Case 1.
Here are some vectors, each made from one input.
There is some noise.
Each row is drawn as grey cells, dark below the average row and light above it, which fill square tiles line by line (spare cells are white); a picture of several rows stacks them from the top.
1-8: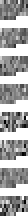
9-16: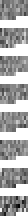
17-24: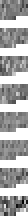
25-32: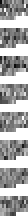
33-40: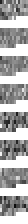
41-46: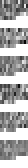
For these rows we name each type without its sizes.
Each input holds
a list of points on a circle.
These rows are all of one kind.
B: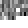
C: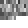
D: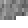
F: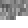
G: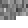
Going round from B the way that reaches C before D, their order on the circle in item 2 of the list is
B, C, F, D, G.
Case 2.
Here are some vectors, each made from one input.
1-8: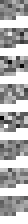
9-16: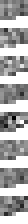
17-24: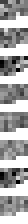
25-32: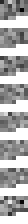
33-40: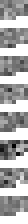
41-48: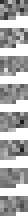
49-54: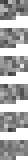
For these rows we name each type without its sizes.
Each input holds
a list of points on a line.
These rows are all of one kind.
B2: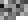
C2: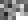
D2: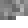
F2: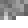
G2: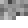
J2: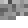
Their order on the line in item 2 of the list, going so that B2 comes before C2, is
B2, C2, G2, J2, D2, F2.
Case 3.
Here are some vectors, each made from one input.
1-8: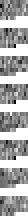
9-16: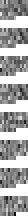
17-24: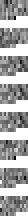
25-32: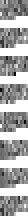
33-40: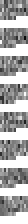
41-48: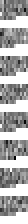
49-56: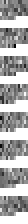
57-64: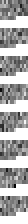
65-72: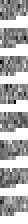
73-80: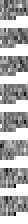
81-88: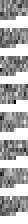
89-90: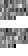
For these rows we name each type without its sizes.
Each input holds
either a point on a circle, or a point on a line.
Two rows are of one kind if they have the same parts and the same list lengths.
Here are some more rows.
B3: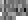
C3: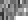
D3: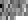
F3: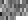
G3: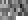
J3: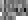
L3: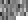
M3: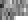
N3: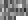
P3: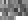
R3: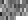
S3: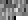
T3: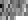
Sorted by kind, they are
B3, G3, J3, N3, P3, S3
C3, D3, F3, L3, M3, R3, T3

